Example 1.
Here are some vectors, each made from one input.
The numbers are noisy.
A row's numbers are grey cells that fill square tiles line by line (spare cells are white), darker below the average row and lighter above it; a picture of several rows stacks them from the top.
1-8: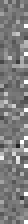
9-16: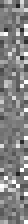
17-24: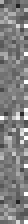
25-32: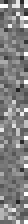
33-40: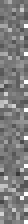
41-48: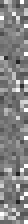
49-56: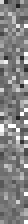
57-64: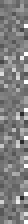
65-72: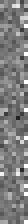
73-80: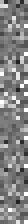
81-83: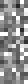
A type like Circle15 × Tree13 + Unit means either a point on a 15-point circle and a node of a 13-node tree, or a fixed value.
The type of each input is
Line5 + Line8.
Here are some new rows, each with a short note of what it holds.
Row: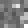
a point on an 8-point line
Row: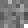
a point on an 8-point line
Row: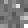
a point on an 8-point line
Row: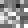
a point on a 5-point line
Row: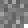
a point on an 8-point line
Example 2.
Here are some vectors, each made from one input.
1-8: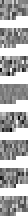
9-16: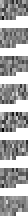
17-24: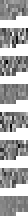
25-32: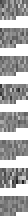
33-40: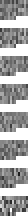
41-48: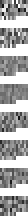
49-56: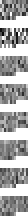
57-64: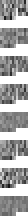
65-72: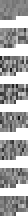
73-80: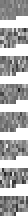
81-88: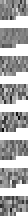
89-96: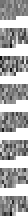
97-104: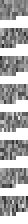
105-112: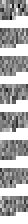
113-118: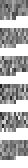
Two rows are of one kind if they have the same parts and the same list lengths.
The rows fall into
2 kinds.
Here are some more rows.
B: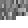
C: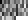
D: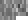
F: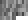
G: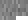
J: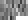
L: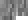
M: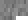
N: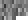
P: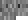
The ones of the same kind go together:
B, D, F, J, N, P
C, G, L, M

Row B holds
one of 8 labels.
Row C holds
three true/false values.
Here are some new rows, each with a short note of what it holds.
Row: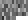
one of 8 labels
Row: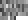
one of 8 labels
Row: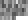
one of 8 labels
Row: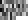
one of 8 labels
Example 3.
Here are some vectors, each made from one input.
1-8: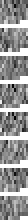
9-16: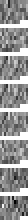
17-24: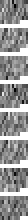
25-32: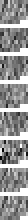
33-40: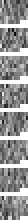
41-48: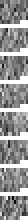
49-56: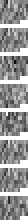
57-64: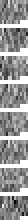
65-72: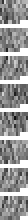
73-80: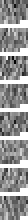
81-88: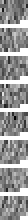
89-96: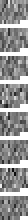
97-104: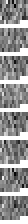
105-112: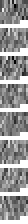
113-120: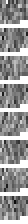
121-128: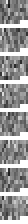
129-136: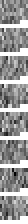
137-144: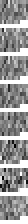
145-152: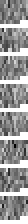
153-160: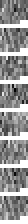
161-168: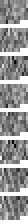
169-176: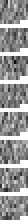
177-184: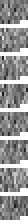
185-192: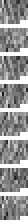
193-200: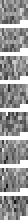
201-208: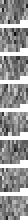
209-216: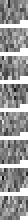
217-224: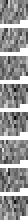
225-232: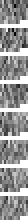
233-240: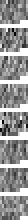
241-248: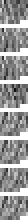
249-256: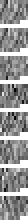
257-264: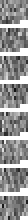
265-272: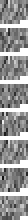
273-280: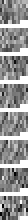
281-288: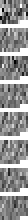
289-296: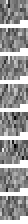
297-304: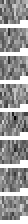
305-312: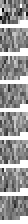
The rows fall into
3 kinds.
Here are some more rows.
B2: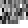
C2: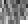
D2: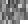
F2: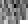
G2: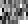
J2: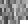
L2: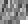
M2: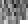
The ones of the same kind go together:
B2, G2
C2, F2, L2, M2
D2, J2

